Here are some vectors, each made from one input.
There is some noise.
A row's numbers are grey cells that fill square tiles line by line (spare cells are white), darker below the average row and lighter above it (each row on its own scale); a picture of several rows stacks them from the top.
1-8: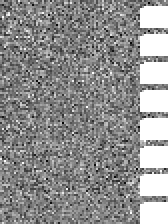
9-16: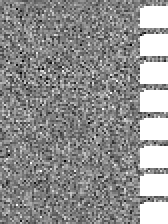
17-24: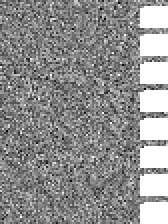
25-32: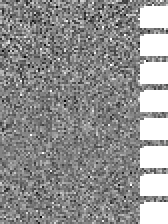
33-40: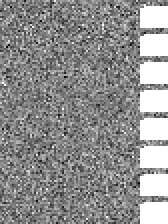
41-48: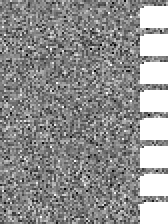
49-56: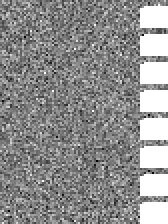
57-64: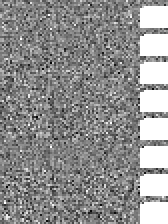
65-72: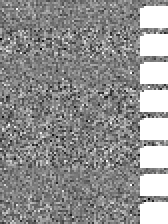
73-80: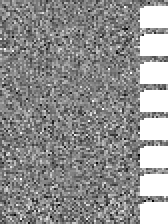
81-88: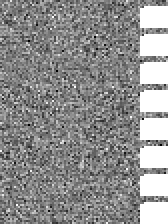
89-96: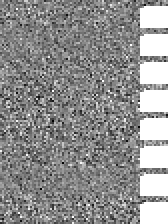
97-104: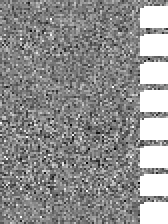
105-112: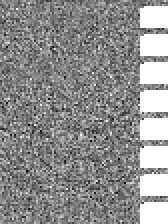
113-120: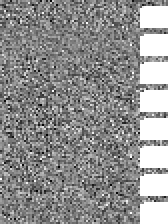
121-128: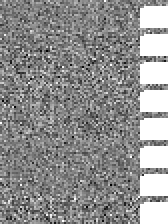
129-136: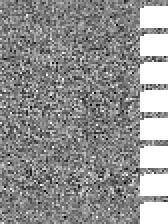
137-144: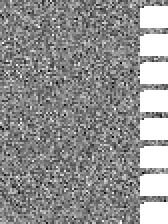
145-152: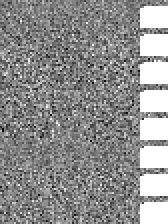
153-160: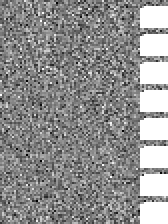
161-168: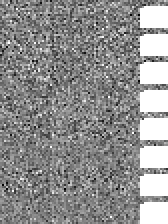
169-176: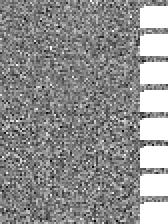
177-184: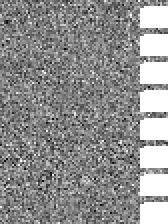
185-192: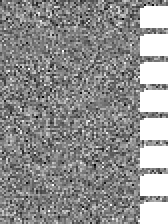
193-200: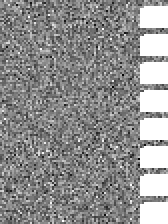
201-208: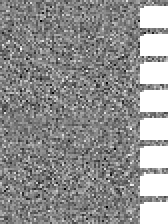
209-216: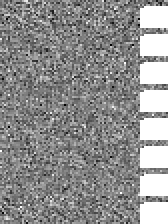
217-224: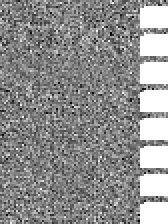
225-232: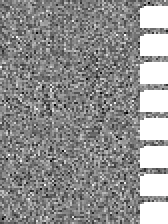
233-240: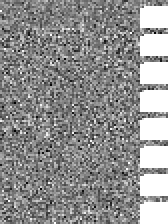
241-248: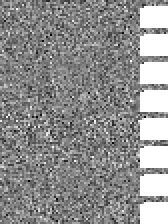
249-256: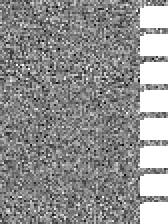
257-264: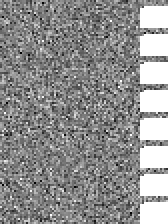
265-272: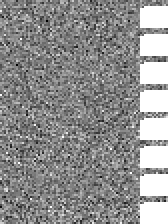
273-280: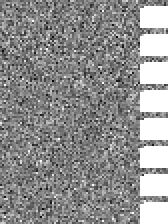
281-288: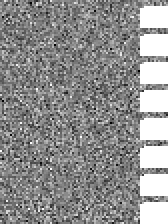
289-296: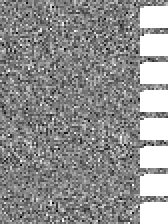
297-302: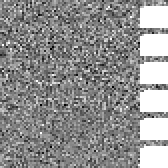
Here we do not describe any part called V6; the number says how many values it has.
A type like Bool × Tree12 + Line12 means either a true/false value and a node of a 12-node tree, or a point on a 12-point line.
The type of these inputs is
Bool × Circle11 × Line9 + Line11 × V6.
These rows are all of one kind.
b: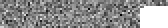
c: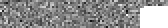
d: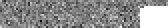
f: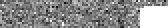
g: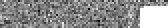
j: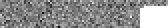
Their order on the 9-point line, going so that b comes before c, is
d, b, j, g, f, c.
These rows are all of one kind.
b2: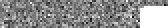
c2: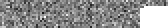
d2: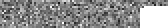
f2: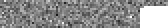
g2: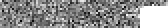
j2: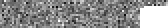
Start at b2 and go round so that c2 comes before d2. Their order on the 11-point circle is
b2, f2, c2, j2, d2, g2.
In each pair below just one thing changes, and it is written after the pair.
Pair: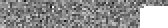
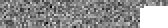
the true/false value
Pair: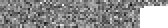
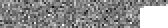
the place on the 11-point circle
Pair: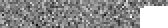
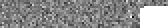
the place on the 11-point circle
